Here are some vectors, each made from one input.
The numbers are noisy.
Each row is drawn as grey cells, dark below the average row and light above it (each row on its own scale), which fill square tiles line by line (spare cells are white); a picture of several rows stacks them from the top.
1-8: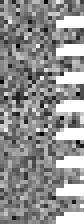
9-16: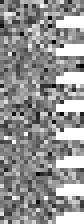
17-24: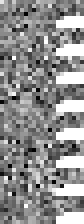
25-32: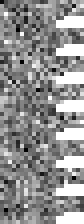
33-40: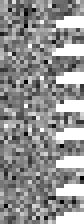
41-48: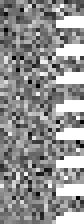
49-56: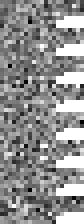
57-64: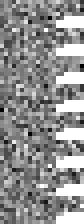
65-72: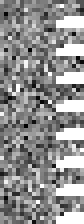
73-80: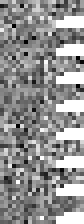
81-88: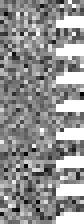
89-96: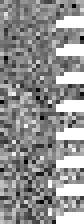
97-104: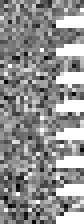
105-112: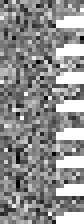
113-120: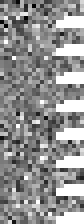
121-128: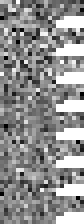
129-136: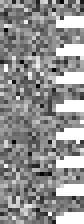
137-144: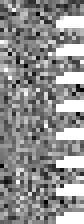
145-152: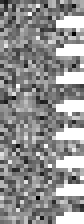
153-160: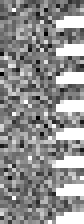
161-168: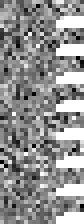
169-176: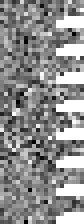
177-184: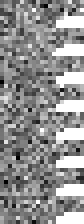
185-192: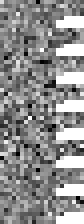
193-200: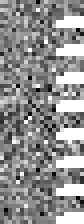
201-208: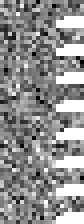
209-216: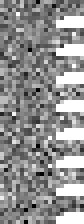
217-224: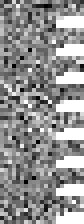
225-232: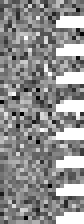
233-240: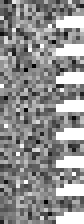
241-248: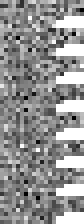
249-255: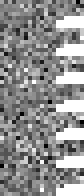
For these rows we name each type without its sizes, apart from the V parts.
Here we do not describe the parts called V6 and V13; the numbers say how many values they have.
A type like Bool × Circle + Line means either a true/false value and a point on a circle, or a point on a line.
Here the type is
(Bool × Bool × Bool × Bool + Unit) × Line × V6 × V13.
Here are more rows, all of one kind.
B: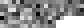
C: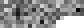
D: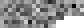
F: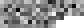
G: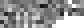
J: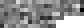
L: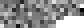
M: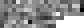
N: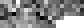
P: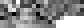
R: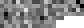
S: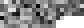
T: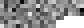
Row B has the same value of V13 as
N, P and S.
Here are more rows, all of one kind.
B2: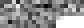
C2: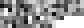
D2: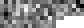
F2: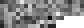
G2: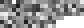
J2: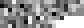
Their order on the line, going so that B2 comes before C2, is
B2, J2, C2, F2, D2, G2.
